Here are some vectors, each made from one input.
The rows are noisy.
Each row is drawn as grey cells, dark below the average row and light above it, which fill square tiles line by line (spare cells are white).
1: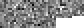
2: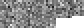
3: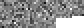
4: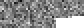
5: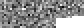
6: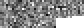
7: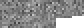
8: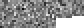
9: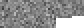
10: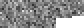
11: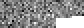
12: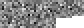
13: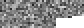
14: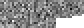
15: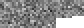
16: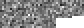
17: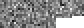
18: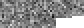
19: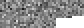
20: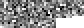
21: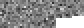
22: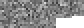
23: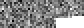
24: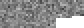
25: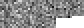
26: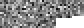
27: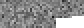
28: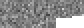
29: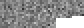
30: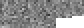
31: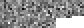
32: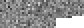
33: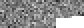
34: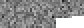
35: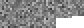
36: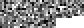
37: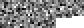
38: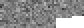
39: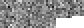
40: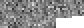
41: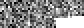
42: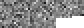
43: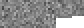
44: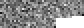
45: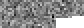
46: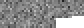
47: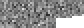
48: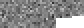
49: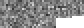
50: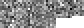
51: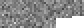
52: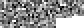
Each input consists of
two labels (each one of 4).
